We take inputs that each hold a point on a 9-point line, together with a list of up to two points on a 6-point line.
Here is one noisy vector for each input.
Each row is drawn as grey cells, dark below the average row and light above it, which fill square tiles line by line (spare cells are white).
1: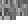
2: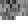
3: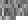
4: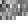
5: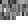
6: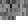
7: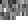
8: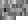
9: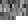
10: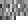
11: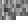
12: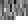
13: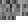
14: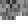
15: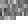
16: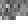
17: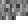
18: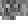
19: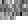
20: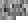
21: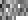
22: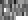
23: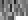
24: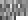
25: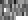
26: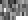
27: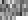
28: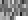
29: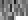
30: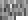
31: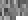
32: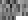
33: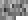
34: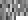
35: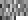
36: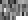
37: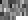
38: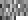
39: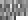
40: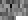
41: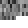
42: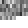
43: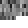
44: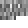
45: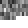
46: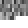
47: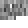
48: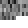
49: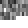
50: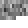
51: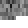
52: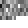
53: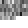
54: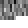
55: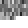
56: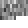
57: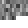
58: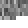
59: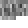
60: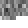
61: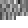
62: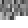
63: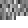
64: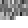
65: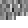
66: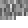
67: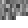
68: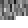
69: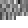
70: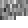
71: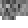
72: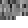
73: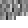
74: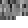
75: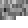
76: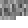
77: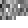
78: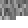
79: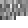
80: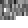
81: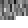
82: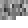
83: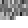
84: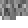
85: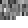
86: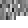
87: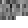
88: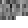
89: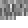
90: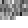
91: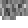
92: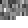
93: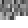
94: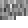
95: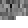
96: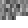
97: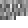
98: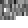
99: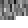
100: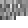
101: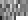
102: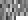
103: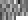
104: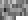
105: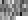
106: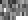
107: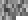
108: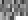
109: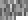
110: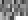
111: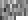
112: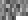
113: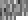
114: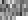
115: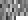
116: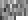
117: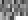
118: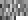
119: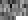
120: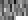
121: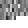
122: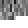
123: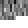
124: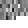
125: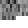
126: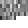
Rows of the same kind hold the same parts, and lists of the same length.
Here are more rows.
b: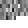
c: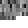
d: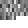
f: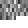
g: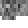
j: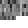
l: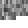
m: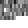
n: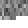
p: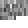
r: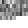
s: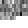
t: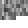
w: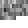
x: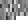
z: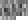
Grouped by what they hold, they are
b, d, f, g, n, x, z
c, j, l, p, t, w
m, r, s

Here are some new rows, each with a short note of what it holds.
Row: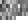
a point on a 9-point line, together with the empty list
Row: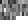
a point on a 9-point line, together with a list of one item
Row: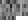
a point on a 9-point line, together with a list of one item
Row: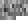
a point on a 9-point line, together with a list of one item
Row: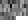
a point on a 9-point line, together with a list of two items
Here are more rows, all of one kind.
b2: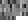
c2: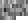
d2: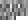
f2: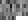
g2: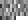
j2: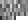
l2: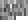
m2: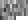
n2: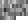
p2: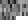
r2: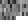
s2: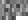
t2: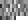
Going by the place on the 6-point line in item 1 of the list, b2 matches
c2, j2, n2 and s2.
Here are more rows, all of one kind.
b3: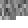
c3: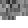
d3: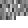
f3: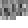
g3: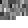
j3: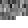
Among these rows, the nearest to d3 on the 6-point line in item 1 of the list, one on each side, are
b3 and j3.
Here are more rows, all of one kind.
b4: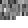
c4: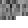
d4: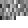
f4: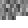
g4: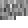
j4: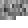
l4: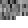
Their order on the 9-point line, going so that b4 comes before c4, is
b4, l4, c4, f4, j4, g4, d4.
